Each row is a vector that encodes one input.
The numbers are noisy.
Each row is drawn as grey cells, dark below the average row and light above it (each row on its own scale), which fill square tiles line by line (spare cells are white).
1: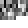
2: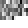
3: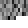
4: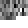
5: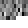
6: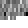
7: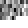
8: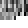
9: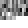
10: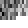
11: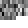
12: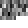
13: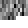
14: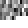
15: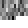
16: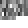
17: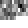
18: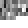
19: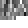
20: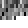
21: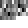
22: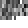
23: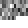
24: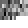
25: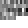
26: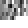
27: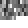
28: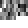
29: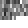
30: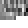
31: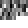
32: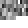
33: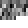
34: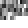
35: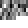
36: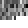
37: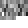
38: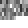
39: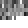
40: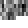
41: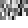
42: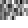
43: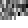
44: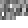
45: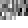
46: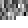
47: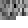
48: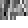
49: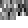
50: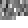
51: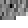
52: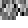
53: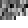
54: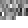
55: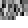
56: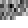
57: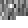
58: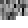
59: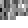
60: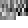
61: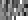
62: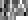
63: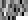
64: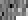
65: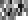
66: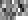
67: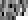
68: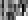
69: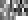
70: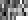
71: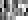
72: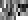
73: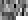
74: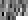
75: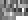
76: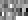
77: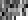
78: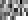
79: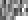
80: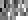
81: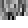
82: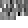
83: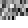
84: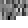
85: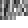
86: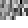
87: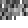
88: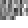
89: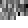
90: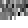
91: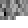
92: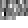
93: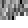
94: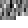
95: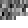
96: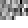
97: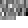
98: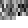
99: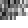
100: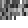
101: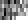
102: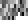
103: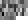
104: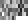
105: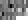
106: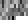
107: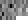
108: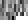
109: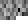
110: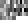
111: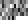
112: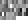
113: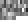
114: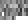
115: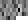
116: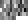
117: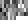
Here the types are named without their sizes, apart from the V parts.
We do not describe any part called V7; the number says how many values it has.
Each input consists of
a true/false value, together with either a point on a line, or a value of V7.
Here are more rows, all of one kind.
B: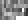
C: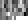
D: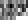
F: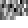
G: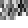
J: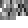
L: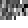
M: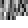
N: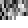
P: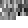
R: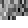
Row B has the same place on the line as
C, J, M and N.
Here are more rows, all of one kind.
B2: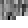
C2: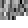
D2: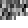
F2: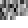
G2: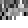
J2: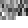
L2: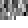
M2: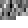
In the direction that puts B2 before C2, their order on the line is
F2, J2, L2, B2, C2, M2, D2, G2.
